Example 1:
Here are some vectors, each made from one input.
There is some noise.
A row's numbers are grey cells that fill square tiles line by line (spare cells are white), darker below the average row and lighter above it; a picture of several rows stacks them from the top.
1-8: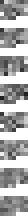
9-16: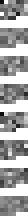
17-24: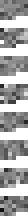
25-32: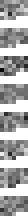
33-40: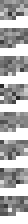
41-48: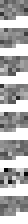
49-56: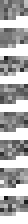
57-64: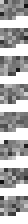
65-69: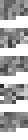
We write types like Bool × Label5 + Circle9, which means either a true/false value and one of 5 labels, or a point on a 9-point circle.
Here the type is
Bool × Tree8.
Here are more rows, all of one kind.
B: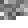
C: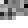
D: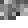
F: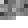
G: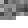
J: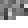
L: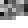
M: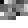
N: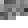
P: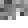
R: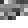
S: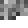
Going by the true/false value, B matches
D, M, R and S.
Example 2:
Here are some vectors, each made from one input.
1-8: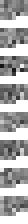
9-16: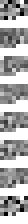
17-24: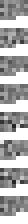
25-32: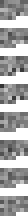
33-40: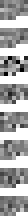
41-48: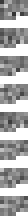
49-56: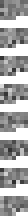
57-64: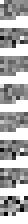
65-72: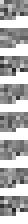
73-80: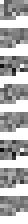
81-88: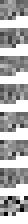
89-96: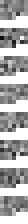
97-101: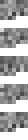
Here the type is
List2(Line7).
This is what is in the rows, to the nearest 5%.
All of them are lists of up to two points on a 7-point line: about 5% are empty, 35% hold one and 60% two.
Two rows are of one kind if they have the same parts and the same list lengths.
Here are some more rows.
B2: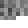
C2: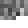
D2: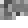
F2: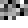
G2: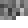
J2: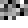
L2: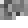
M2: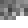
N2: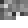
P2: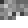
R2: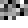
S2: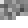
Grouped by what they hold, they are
B2, C2, D2, G2, L2, M2, S2
F2, J2, R2
N2, P2

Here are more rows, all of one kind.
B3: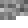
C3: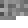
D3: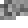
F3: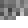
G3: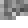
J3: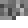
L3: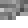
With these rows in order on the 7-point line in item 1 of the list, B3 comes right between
C3 and L3.
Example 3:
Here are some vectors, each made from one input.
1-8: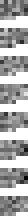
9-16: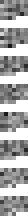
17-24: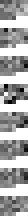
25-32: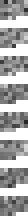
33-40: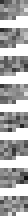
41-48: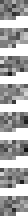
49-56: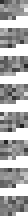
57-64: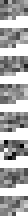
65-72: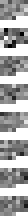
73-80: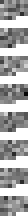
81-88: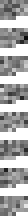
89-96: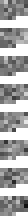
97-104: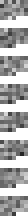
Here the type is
List2(Line5).
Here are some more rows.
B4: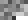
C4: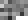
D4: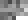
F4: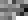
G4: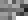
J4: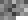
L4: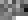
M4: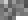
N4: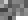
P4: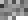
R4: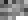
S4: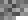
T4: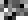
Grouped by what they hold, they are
B4, C4, D4, J4, M4, N4, S4
F4, G4, L4, P4, R4
T4

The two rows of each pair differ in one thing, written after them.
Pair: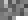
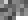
the place on the 5-point line in item 2 of the list
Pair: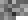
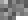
the place on the 5-point line in item 1 of the list
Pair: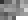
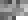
the place on the 5-point line in item 2 of the list
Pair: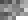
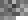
the place on the 5-point line in item 1 of the list
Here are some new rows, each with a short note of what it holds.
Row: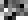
the empty list
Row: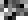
the empty list
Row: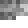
a list of two items
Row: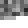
a list of one item
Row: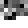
the empty list
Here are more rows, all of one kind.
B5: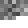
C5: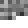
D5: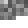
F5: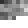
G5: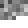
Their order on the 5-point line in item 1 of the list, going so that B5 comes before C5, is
G5, F5, B5, D5, C5.
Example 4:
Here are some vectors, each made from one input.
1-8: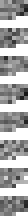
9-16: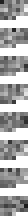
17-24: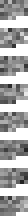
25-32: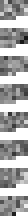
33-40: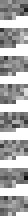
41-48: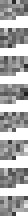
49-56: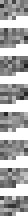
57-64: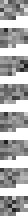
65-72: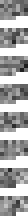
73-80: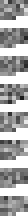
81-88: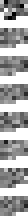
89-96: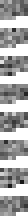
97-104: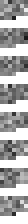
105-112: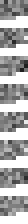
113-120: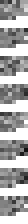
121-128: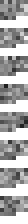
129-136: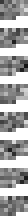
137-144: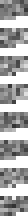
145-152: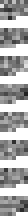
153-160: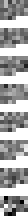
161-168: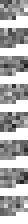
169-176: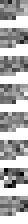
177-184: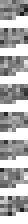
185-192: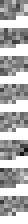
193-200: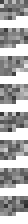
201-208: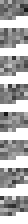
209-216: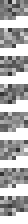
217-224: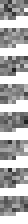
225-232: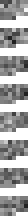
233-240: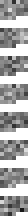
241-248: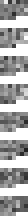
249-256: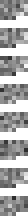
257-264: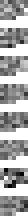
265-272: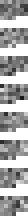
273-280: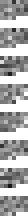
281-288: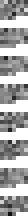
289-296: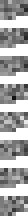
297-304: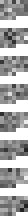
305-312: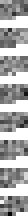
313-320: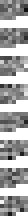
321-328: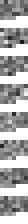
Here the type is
List2(Line10).
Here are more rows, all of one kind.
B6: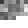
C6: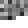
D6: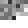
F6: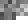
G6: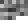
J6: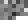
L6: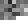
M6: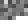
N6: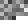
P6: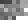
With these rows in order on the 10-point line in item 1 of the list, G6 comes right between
C6 and M6.
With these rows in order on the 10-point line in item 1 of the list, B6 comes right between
D6 and P6.
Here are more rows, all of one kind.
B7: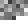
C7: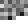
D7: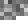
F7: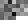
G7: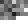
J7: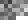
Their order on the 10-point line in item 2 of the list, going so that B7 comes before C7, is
J7, B7, F7, D7, C7, G7.
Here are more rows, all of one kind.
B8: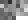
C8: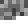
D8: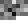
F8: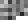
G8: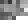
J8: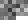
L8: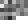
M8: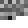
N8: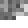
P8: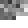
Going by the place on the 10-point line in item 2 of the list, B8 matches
J8, L8, N8 and P8.
